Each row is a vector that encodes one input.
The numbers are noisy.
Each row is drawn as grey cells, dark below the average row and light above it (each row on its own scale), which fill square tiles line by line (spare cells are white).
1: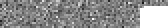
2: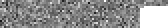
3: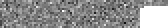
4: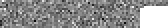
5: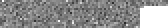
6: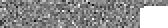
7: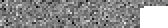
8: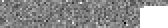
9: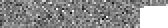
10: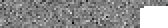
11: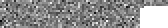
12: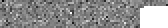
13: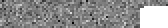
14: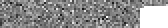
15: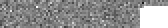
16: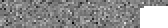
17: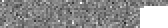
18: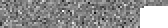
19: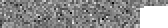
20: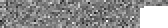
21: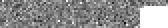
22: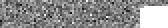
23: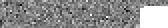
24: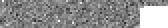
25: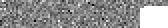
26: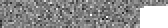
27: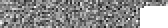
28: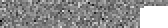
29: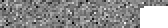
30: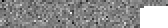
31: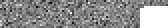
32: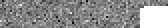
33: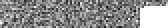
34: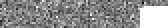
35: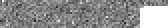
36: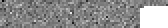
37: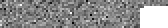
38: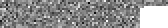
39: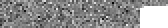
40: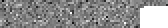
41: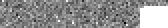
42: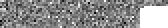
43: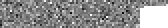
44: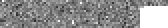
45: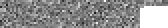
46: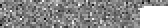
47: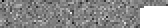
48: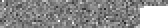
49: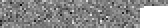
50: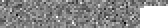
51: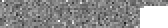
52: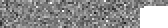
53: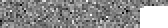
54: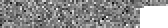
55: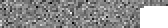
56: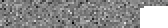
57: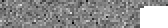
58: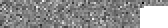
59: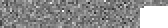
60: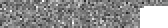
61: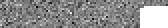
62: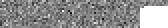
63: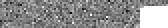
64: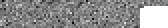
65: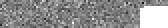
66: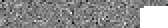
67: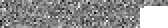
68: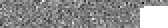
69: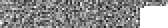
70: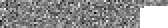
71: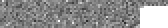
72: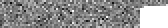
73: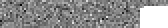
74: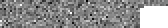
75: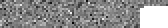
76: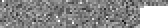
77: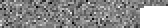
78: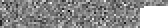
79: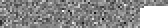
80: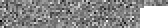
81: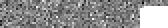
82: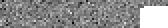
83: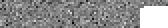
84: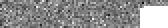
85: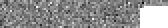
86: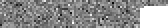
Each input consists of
either a point on a 5-point circle, one of 4 labels and a true/false value, or a fixed value.
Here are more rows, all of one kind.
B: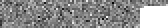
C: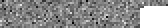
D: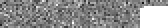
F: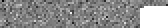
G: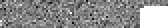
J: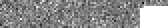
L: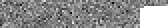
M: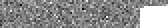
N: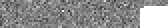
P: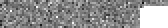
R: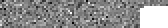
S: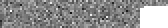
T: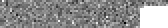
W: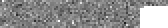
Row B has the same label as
L, M and S.
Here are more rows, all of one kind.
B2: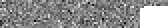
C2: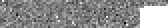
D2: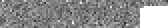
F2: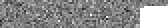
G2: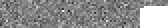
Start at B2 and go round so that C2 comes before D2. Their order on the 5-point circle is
B2, F2, C2, G2, D2.
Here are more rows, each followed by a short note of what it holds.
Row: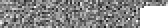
a fixed value
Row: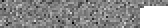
a point on a 5-point circle, one of 4 labels and a true/false value
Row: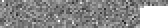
a point on a 5-point circle, one of 4 labels and a true/false value
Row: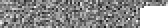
a fixed value
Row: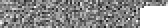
a fixed value
